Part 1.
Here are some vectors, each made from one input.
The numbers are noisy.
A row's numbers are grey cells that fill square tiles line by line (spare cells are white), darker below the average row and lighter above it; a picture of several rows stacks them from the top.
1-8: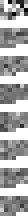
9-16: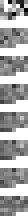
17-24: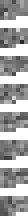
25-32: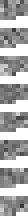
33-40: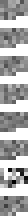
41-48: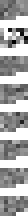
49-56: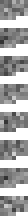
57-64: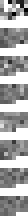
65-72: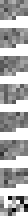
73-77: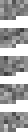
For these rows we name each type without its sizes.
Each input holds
either a fixed value, or a node of a tree and a true/false value.
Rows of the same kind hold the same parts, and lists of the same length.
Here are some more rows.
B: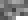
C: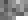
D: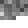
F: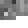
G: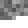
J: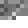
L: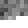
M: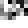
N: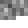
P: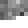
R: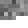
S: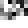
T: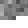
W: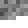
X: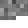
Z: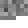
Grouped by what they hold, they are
B, C, D, F, G, J, L, N, P, R, T, W, X, Z
M, S

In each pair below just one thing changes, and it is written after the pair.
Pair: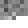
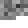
the node of the tree
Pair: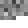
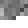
the node of the tree
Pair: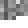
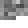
the node of the tree
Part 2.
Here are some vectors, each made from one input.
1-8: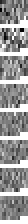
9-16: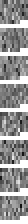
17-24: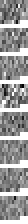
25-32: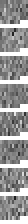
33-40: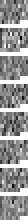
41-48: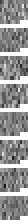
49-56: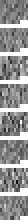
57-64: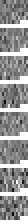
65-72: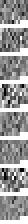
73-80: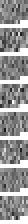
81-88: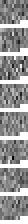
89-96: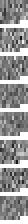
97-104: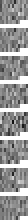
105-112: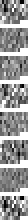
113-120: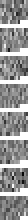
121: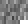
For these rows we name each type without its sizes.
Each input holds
a list of points on a line.
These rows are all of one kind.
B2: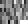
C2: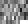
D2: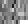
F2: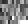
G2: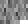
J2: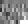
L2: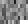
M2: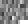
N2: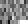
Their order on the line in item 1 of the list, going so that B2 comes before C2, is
B2, N2, G2, J2, F2, M2, C2, L2, D2.
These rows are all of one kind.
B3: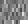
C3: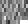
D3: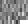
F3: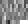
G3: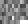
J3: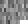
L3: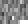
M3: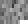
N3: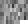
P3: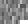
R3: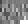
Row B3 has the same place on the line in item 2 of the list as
L3, N3 and P3.
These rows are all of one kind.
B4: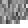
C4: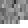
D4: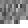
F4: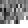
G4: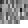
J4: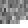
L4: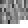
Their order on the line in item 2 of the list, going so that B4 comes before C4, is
F4, D4, B4, G4, J4, L4, C4.
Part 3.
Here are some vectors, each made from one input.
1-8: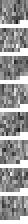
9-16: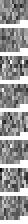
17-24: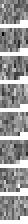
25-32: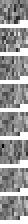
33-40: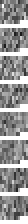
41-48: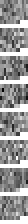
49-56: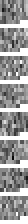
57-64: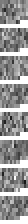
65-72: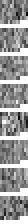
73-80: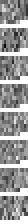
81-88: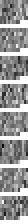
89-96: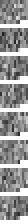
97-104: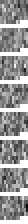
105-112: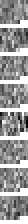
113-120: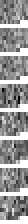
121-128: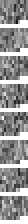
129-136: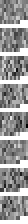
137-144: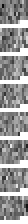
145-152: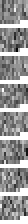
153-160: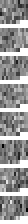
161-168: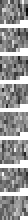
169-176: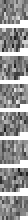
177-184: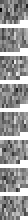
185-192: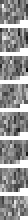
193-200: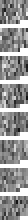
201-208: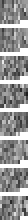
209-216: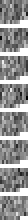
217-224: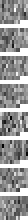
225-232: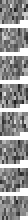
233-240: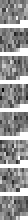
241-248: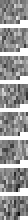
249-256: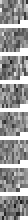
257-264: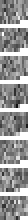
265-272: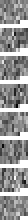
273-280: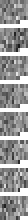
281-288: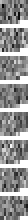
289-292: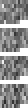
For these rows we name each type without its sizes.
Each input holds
either a point on a line, or a node of a tree.
